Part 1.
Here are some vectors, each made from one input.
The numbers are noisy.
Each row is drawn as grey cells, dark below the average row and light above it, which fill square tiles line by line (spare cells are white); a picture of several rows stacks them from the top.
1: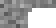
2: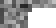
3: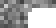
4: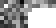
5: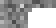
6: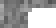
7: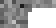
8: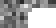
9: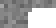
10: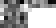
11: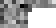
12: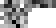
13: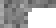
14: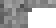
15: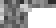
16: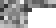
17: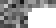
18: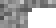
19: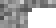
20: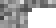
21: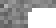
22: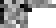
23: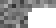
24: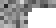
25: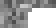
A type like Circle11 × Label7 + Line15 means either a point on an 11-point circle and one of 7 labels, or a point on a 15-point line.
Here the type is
Label4.
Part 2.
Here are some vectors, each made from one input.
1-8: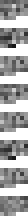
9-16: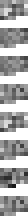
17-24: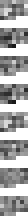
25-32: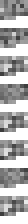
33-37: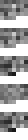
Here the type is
Line5.
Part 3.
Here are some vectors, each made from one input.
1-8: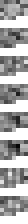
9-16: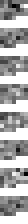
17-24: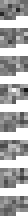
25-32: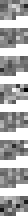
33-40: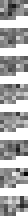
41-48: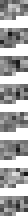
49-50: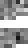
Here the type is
Line6.
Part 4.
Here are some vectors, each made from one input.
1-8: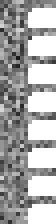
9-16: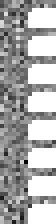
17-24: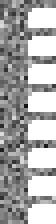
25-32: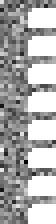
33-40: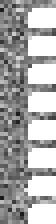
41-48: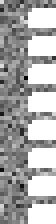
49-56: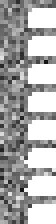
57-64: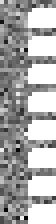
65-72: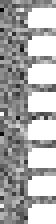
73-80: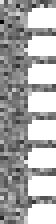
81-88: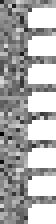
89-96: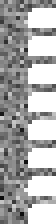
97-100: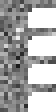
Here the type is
Line11.
